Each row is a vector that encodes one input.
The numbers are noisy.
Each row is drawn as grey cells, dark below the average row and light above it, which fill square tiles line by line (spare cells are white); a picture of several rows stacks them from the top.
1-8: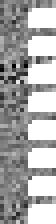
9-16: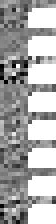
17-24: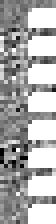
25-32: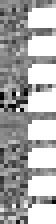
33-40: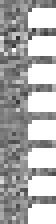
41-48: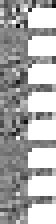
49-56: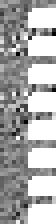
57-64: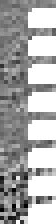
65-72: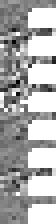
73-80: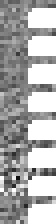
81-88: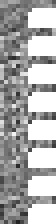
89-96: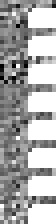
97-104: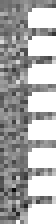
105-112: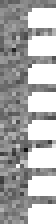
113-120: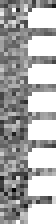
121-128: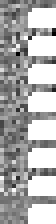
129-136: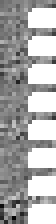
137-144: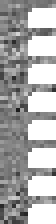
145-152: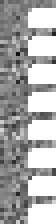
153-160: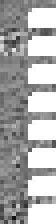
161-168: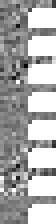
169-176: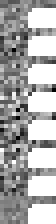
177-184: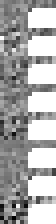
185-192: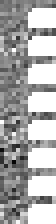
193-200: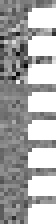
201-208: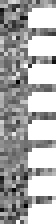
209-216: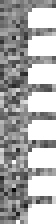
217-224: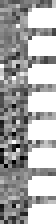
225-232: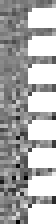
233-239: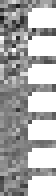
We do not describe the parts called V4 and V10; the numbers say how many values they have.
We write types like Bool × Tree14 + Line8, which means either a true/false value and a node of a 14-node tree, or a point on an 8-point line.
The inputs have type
Bool × Tree7 × V4 × V10.
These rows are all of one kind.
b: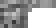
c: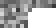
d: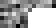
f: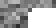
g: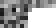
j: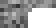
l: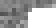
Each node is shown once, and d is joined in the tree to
g.
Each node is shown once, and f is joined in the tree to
b and j.
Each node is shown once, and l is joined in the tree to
c and j.
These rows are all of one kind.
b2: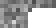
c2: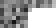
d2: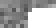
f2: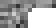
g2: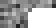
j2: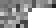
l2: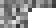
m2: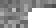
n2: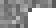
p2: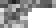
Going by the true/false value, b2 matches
d2, l2 and n2.
